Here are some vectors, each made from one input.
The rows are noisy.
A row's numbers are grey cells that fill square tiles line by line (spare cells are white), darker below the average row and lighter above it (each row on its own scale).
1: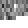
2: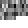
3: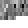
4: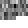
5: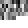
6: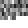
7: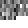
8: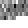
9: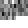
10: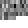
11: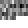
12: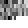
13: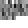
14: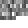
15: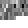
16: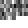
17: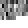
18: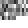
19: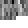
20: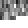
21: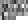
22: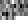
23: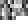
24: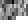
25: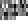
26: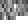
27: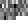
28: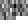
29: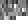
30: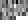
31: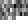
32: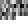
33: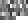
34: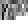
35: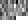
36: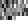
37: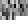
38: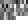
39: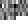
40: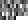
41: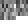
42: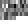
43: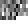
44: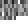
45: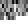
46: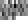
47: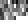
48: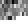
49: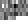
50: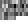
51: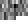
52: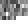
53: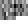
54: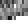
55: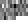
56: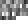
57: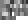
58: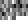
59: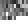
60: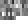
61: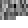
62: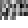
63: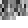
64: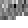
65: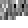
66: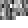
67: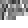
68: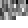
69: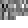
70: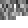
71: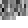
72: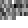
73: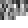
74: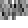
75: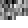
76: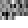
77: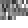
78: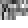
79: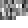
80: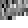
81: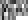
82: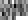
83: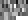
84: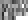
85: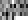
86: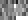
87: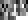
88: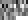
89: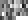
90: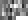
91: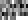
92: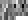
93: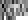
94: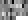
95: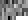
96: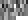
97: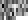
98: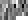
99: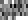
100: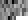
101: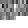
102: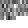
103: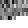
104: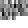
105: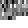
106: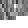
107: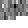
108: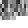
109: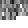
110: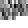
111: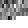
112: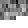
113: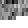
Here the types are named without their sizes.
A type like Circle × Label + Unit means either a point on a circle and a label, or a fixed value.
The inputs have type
List(Bool × Line).
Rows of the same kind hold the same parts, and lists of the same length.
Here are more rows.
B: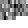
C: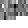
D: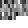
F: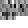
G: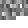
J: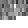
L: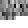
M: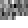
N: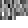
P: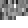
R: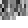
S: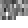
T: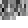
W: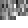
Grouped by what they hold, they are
B, C, F, L, M
D, G, J, N, P, S, W
R, T

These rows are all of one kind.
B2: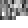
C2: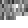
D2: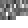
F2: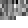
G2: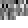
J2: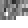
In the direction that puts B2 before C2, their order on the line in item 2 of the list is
G2, D2, B2, F2, J2, C2.
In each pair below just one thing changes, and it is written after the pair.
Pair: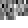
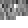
the place on the line in item 2 of the list
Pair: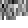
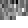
the place on the line in item 1 of the list
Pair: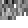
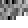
the place on the line in item 2 of the list
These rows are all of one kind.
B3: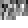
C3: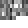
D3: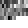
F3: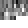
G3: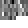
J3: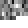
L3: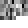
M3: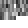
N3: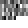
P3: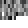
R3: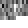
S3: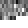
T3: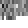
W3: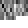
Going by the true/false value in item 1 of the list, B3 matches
F3, M3 and N3.
